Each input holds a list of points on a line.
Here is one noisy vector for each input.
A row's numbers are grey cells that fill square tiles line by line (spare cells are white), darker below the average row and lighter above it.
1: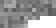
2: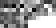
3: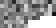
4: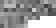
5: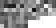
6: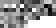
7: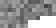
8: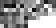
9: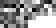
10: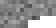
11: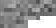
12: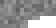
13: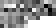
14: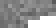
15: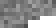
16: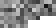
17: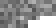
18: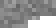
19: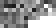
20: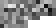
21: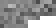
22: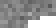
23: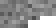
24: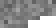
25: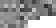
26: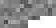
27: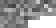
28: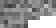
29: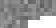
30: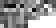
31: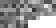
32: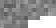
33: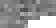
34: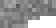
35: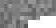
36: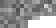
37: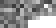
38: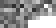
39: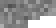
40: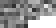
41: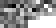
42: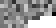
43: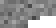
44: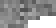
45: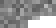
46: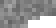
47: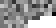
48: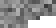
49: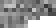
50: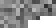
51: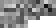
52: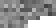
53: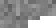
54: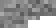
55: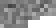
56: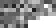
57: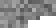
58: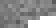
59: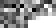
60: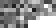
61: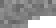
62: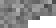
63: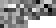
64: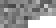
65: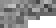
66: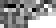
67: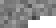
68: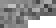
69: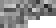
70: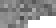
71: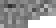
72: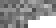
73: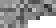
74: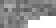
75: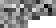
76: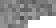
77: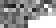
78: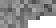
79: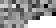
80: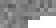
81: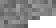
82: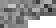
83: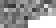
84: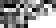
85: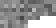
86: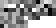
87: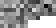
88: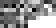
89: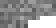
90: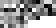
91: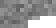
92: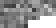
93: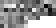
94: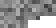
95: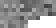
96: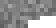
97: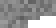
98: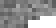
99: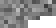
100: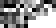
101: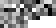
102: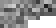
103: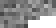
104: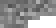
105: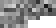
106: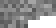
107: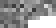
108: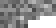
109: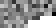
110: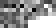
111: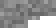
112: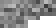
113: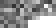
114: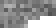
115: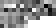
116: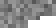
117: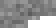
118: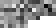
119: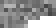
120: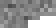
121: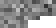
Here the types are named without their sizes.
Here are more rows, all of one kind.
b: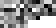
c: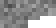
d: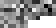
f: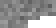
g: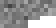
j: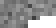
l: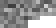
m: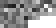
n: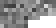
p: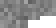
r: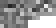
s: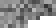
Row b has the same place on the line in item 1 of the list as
c and n.
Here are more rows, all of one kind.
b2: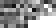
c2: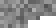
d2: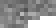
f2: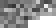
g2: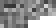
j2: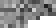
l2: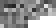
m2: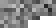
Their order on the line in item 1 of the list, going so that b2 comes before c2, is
b2, m2, g2, l2, c2, j2, f2, d2.
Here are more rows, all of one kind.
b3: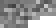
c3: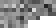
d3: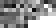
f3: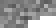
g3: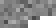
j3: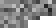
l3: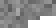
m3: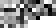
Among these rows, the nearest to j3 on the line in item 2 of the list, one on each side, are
b3 and g3.
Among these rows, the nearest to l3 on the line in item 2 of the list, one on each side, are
d3 and m3.
